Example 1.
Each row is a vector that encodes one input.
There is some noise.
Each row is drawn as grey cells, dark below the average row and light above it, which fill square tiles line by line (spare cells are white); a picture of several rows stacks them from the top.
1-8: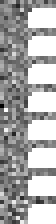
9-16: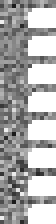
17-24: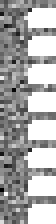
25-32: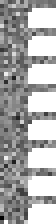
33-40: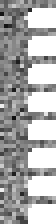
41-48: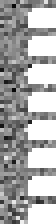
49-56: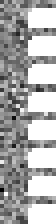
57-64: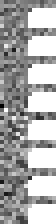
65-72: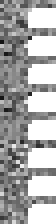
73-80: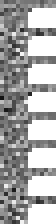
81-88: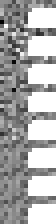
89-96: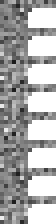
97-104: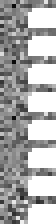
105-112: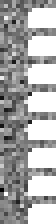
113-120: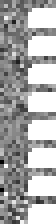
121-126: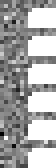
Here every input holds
a node of a 12-node tree.
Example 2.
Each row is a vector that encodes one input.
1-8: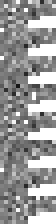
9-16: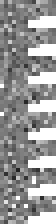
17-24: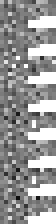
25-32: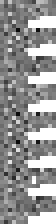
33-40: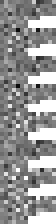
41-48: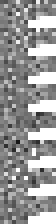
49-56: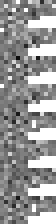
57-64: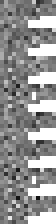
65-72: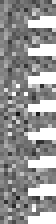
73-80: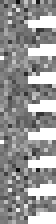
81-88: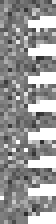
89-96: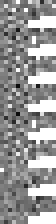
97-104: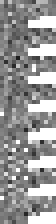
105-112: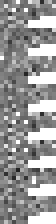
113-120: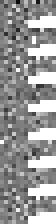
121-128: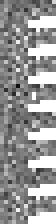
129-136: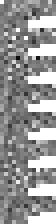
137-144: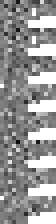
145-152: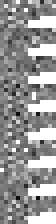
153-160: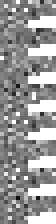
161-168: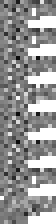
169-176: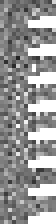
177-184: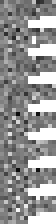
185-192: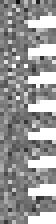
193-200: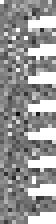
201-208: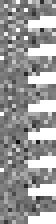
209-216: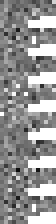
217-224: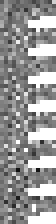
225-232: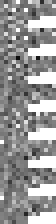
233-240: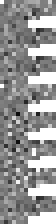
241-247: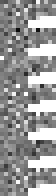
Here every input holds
three true/false values.
